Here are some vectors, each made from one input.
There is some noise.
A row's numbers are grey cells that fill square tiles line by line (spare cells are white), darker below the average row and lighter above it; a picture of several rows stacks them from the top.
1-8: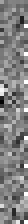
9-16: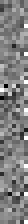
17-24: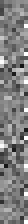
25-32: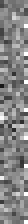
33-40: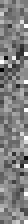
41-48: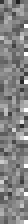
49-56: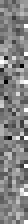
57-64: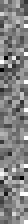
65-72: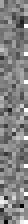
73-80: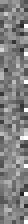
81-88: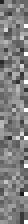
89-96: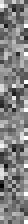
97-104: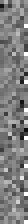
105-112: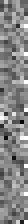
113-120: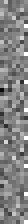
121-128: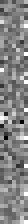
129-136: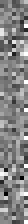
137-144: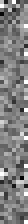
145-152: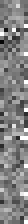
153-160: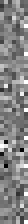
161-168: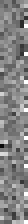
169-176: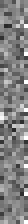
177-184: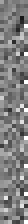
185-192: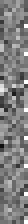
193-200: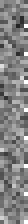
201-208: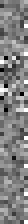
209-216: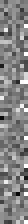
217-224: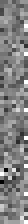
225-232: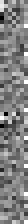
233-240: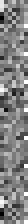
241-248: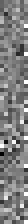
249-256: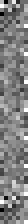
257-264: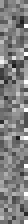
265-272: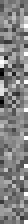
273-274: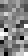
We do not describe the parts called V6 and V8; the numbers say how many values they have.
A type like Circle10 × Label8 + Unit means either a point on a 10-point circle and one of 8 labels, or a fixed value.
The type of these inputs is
Label5 + (Label7 + V6 × V8) × Label9.
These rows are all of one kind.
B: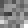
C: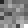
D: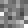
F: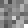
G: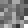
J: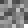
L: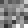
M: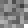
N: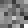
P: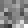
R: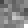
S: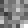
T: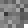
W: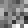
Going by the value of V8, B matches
C, J, S and T.
